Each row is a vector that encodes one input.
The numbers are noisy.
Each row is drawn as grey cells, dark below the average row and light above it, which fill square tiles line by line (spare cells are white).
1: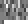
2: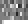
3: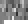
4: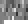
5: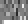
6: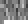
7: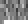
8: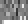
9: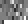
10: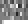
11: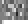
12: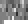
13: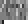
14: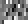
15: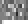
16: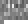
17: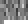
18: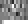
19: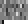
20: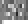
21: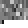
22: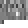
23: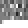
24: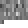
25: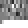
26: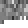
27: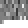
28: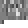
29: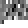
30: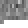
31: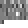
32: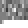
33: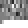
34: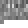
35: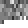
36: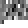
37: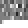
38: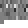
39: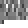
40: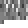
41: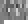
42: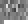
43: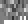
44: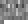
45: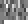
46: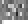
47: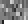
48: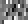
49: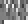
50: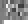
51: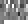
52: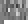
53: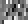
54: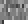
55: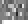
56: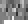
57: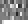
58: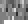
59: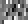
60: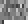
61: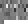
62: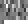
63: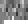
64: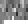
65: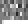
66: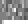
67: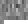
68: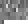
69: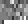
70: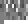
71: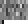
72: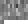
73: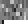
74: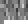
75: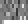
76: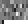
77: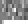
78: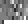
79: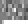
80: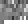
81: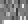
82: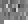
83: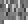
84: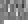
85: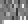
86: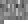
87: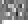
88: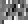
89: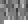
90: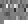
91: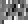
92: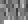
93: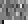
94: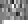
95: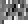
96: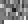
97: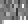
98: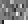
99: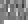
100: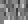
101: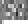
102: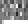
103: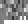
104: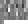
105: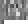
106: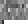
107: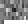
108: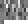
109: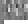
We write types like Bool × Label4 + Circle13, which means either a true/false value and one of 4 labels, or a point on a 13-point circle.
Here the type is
List2(Line7).
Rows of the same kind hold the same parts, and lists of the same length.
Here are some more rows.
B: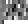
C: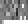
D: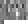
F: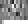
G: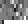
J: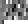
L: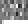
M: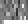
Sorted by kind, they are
B, J
C, F, L, M
D, G

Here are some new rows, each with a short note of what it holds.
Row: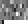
a list of two items
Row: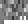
a list of two items
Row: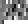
the empty list
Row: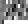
the empty list
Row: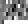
the empty list
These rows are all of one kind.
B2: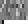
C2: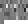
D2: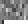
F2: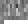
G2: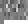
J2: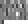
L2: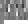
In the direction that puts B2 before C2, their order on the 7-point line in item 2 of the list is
L2, D2, G2, F2, B2, J2, C2.
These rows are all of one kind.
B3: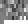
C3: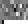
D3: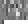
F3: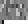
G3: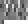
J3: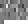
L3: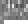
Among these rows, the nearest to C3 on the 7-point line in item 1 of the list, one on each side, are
B3 and F3.
